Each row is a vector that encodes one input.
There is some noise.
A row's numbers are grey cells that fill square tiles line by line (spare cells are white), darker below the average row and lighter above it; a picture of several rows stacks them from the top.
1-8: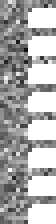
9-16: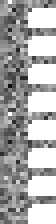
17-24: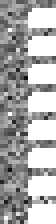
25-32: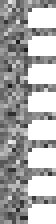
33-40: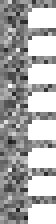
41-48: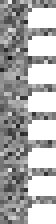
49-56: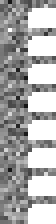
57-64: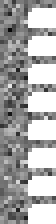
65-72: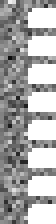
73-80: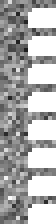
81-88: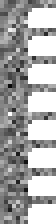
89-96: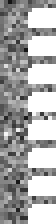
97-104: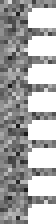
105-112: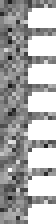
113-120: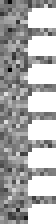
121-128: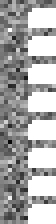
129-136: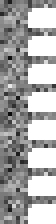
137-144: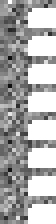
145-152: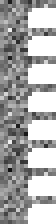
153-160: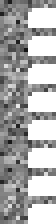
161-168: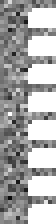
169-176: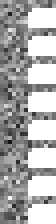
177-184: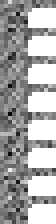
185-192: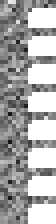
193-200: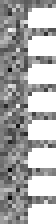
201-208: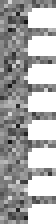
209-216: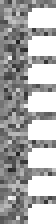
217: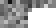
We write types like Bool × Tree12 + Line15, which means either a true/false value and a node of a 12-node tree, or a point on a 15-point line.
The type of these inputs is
List2(Line7).
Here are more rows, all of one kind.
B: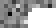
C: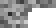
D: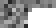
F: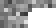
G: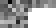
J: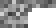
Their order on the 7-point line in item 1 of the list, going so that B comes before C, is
G, D, B, F, J, C.
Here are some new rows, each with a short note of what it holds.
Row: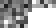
the empty list
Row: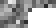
a list of one item
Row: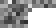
a list of one item
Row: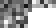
the empty list
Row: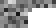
a list of one item
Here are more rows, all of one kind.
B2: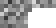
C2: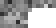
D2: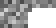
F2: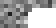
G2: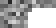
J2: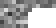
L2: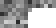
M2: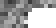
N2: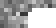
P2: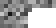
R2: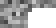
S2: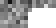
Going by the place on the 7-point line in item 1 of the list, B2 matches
F2, N2 and P2.
